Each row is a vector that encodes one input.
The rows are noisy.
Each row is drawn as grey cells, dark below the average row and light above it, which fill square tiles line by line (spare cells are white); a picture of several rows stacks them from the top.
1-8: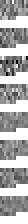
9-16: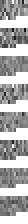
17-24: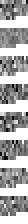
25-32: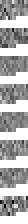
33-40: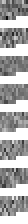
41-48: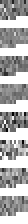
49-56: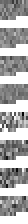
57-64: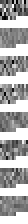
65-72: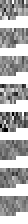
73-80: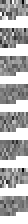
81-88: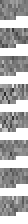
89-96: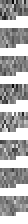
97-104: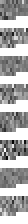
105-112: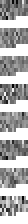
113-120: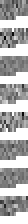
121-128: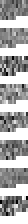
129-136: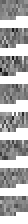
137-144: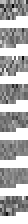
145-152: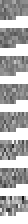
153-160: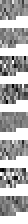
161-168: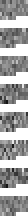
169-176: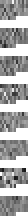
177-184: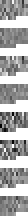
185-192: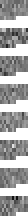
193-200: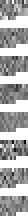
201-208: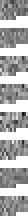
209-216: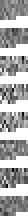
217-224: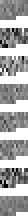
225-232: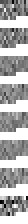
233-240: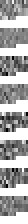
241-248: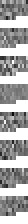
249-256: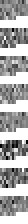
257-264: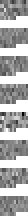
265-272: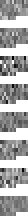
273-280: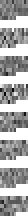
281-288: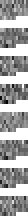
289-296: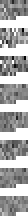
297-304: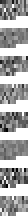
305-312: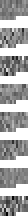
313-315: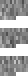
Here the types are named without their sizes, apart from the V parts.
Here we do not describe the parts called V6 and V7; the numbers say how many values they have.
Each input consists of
either a point on a line, or a true/false value, a value of V6 and a value of V7.
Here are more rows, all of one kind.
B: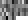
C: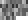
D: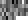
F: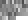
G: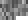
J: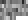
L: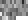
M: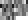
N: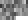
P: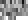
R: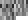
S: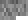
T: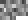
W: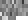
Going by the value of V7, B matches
J, L, M and R.
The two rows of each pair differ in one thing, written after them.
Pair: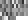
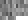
the value of V7
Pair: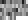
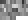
the value of V6
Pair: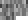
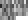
the value of V7
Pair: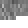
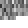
the true/false value
